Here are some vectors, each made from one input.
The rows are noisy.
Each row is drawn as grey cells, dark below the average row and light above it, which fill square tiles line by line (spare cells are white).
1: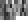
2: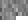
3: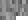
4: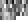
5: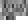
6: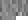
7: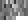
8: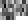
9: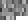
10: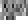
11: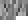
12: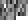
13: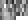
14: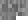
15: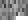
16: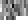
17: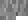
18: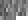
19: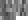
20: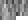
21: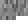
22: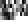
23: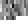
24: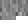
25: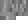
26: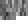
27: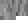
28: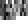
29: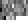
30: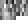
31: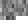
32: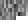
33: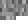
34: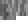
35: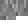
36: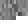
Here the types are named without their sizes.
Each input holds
a point on each of two lines and a true/false value.
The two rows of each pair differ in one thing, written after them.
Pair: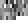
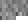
the true/false value
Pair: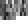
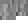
the true/false value
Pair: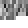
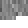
the place on one of the two lines
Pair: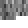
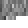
the true/false value
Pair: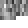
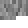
the place on one of the two lines
